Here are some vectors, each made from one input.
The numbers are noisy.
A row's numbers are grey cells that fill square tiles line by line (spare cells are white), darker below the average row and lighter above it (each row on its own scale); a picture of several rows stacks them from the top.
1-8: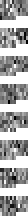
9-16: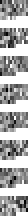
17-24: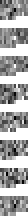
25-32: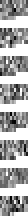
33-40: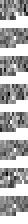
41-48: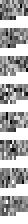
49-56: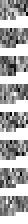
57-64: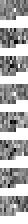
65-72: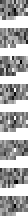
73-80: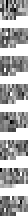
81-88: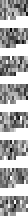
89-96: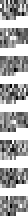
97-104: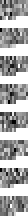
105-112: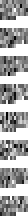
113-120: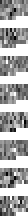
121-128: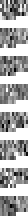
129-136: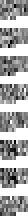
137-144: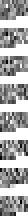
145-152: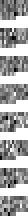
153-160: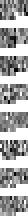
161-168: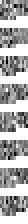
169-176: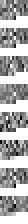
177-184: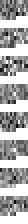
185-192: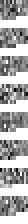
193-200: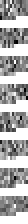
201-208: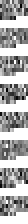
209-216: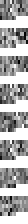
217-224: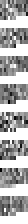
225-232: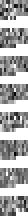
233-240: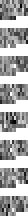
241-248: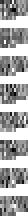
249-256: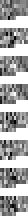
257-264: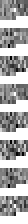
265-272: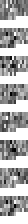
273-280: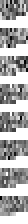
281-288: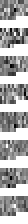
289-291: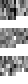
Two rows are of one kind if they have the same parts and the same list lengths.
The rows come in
2 kinds.
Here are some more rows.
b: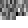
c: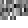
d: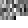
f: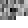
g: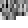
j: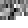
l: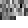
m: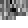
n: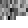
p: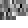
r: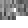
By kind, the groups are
b, f, g, j, m, n
c, d, l, p, r

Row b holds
a node of a 10-node tree and three true/false values.
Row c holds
a point on a 5-point line and three true/false values.
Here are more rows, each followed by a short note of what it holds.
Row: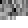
a node of a 10-node tree and three true/false values
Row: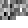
a node of a 10-node tree and three true/false values
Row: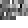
a point on a 5-point line and three true/false values
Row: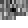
a node of a 10-node tree and three true/false values
